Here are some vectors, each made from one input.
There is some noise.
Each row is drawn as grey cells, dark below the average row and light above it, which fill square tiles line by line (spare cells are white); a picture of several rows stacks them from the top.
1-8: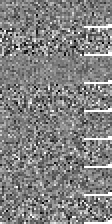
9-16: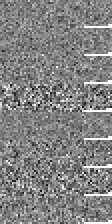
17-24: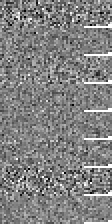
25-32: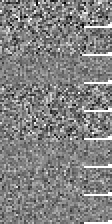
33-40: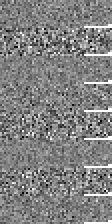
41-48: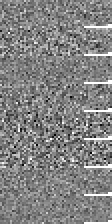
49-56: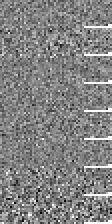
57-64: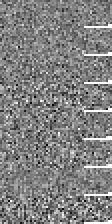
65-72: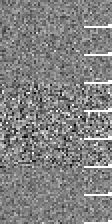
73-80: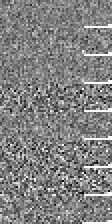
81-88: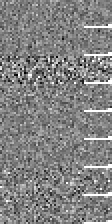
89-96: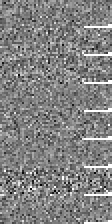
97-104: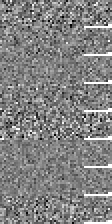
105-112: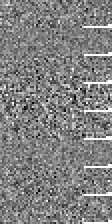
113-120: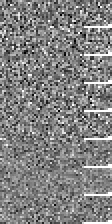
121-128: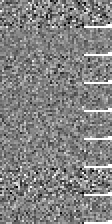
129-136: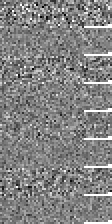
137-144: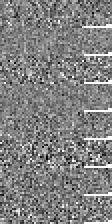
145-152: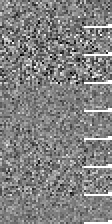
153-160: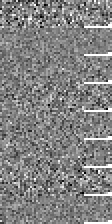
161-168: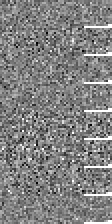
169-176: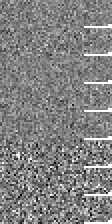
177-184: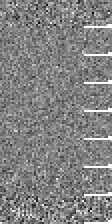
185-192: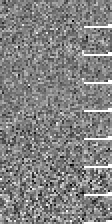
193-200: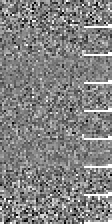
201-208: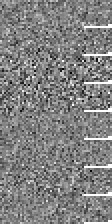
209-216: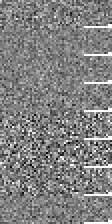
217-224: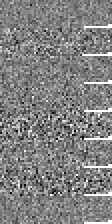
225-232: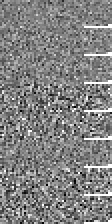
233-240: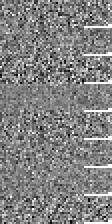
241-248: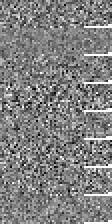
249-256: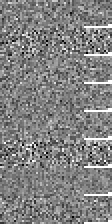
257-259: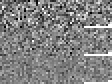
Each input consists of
either a point on a 6-point line, or four true/false values, or a list of up to two points on a 9-point circle.
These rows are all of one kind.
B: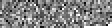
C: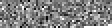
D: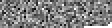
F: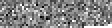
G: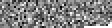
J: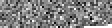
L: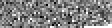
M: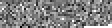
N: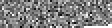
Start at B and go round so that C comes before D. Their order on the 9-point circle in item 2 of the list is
B, F, N, G, J, C, L, M, D.
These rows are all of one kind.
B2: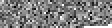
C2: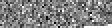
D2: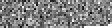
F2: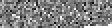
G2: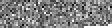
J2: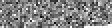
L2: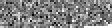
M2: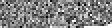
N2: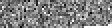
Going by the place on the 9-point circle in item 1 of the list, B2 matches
F2 and J2.
